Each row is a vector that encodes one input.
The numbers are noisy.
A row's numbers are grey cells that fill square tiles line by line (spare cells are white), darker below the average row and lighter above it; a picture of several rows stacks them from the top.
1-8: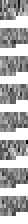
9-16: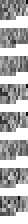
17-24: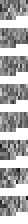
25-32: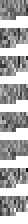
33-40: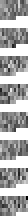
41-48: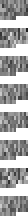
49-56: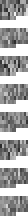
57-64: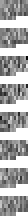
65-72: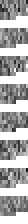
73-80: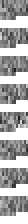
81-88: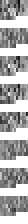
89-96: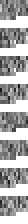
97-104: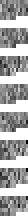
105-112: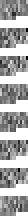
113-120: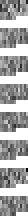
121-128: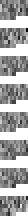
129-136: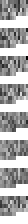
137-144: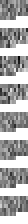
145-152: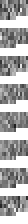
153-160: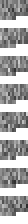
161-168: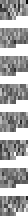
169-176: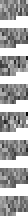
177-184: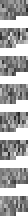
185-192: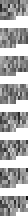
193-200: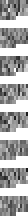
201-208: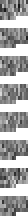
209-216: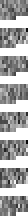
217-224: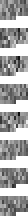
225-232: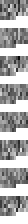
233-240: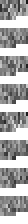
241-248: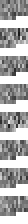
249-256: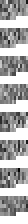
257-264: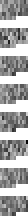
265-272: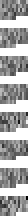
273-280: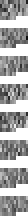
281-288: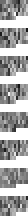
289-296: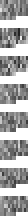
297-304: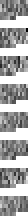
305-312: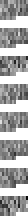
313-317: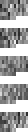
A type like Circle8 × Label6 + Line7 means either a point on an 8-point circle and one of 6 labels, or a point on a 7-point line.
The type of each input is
Circle5 × Circle5 × (Circle5 + Unit) + Label10 × Line9.
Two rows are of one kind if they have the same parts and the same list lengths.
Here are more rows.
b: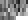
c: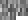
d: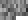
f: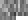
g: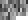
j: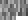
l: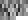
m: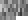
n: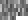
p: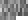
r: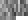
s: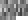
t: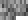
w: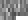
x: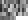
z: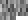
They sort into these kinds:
b, g, l, x
c, d, j, t, w, z
f, m, n, p, r, s

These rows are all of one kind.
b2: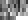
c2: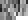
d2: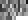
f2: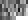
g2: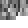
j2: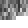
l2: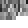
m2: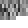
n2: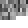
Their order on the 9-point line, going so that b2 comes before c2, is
b2, g2, c2, l2, j2, n2, d2, f2, m2.
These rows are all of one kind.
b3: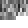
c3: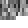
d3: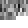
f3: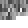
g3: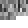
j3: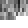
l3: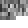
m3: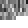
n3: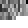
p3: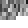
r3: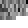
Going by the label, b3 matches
d3, g3, j3 and m3.
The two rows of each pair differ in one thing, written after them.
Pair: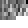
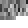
the label
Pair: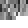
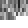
the label
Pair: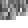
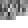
the label
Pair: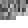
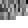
the place on the 9-point line
